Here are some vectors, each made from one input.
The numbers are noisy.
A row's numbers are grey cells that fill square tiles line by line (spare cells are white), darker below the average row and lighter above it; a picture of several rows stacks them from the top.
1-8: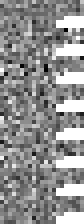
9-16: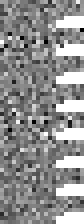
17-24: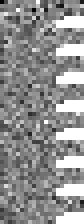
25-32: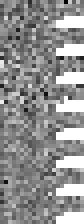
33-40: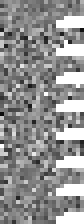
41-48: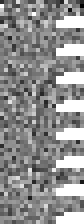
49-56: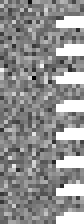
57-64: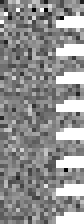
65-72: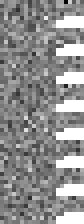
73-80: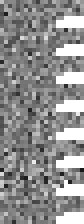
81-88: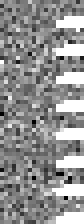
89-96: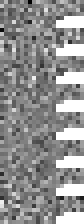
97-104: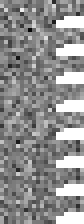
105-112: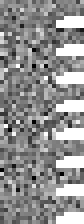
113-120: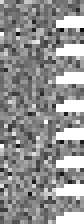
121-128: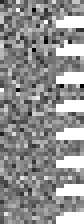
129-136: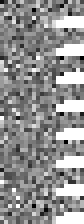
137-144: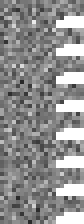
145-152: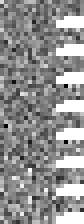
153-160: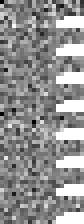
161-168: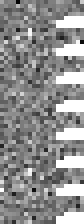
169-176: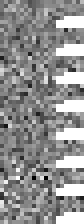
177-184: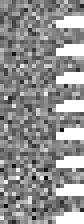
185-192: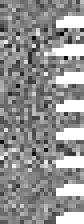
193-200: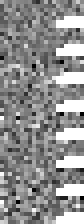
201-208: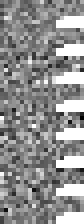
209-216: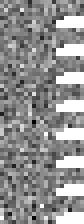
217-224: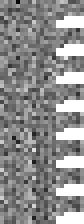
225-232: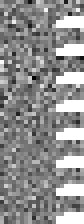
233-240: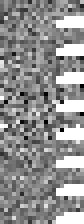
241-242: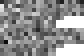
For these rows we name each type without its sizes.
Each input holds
a node of a tree, together with either a node of a tree, or a list of points on a line.
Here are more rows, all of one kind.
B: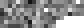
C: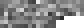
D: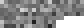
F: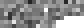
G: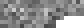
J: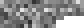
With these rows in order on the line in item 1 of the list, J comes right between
D and G.
